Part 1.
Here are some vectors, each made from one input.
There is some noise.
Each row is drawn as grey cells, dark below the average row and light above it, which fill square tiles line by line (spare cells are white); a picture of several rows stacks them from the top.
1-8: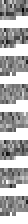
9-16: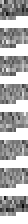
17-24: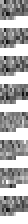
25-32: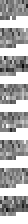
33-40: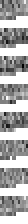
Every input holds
either a point on a 3-point line and a point on a 4-point line, or a point on a 5-point line.
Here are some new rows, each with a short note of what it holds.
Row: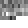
a point on a 5-point line
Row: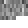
a point on a 5-point line
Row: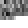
a point on a 3-point line and a point on a 4-point line
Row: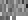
a point on a 5-point line
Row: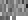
a point on a 5-point line
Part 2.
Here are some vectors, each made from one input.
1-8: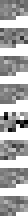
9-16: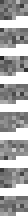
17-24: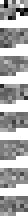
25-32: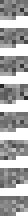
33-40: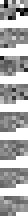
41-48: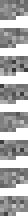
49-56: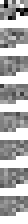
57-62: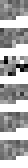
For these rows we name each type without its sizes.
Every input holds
a list of points on a line.
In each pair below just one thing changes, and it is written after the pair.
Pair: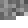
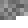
the place on the line in item 2 of the list
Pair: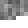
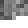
the place on the line in item 1 of the list
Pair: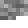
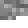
the place on the line in item 2 of the list
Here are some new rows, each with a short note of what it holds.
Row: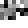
the empty list
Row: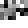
the empty list
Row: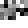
the empty list
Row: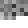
a list of one item
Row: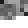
a list of one item
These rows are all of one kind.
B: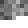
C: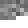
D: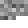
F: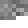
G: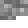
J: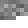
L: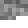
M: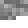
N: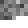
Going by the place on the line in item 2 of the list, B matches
C and L.
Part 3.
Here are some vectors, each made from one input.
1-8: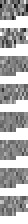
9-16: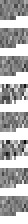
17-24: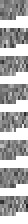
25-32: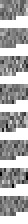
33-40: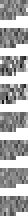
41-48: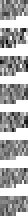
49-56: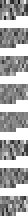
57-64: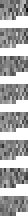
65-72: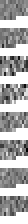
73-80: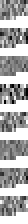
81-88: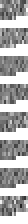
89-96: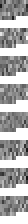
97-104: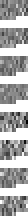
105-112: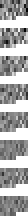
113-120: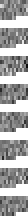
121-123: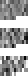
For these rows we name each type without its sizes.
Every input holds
either a point on a circle, or a point on a line.
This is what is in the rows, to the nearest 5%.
About 35% of them hold a point on a circle. The rest hold a point on a line.
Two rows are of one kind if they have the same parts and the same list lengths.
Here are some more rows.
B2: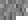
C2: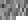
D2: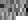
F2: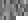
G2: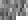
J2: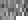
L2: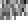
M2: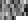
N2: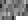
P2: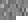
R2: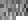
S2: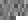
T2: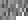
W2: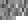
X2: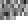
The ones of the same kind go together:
B2, F2, G2, M2, N2, P2, S2
C2, D2, J2, L2, R2, T2, W2, X2

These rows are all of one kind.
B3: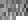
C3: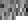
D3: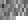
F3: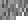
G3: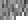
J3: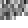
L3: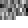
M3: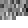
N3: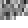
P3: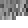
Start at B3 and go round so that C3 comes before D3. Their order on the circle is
B3, P3, C3, D3, N3, J3, L3, F3, G3, M3.
